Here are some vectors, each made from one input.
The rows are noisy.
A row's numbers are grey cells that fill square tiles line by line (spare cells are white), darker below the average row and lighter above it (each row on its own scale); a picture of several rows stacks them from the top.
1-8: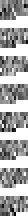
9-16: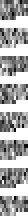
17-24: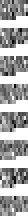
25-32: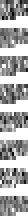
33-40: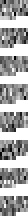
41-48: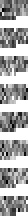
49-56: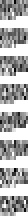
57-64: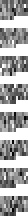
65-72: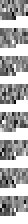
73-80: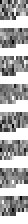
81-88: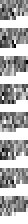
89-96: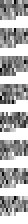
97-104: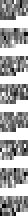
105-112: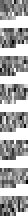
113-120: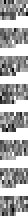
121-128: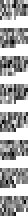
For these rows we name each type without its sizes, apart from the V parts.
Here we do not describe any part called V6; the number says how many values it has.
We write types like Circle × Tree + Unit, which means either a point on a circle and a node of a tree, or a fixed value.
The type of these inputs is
Bool × (Line + V6).
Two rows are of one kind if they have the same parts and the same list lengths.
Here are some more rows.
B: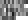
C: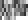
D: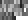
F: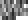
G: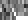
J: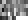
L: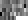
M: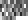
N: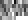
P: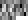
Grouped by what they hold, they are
B, D, F, M, P
C, G, J, L, N

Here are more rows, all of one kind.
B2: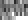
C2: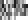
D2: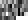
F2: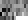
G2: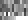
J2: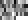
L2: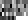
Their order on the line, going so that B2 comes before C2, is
L2, F2, B2, J2, G2, C2, D2.
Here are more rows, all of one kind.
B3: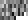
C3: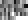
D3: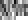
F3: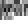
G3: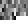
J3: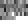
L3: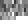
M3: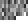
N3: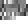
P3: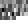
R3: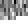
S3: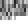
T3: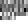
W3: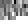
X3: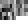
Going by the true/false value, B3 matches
G3, M3, P3 and X3.
